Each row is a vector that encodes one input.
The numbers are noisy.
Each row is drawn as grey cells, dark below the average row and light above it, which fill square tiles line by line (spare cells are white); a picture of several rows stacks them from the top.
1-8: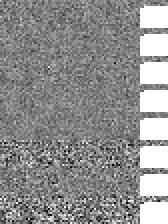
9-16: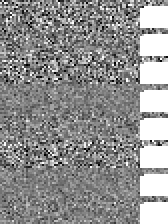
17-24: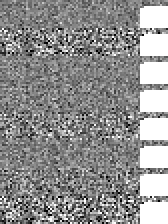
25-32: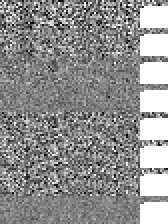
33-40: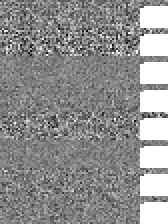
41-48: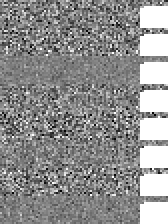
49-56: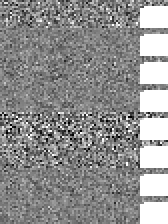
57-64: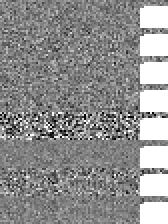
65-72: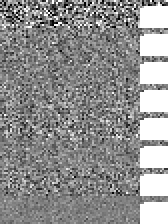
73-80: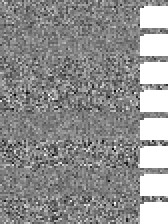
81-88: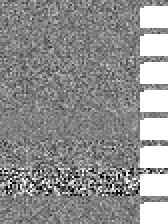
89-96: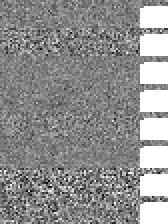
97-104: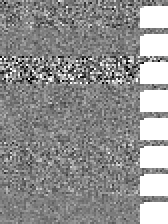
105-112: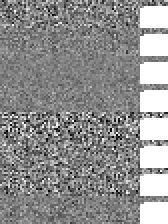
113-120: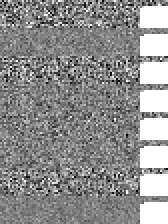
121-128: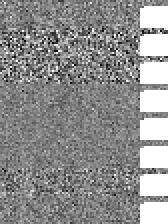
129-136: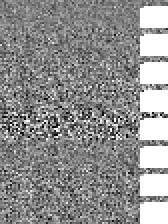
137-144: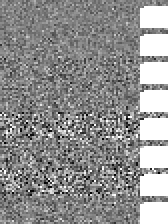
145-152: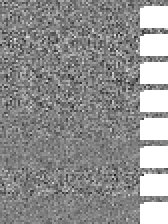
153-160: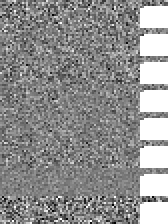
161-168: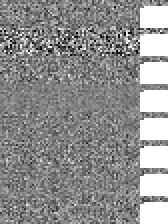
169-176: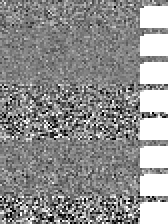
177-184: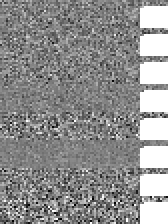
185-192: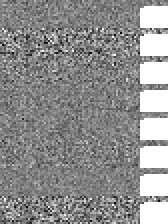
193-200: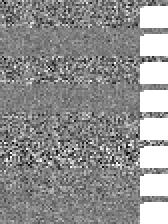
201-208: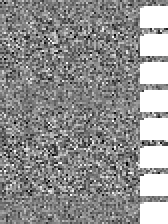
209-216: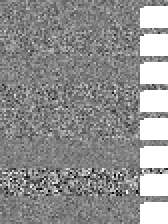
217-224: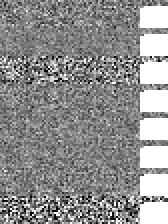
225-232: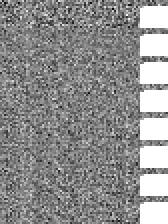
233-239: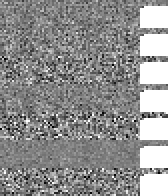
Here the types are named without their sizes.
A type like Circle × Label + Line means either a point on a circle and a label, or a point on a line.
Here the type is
((Bool × Bool × Bool + Unit) × Circle + Line) × Circle.
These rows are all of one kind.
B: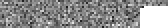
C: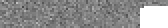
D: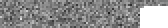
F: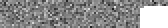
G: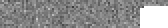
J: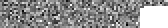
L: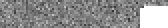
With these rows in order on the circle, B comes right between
D and G.
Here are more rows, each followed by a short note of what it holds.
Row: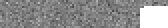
a point on a circle and a point on a line
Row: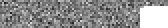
a point on each of two circles and three true/false values
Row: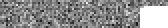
a point on each of two circles and three true/false values
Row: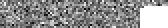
a point on each of two circles and three true/false values
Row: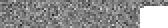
a point on each of two circles
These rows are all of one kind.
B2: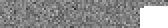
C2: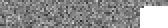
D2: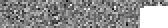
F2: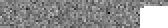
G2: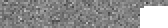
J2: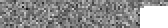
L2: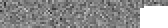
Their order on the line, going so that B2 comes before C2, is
D2, G2, J2, F2, B2, C2, L2.
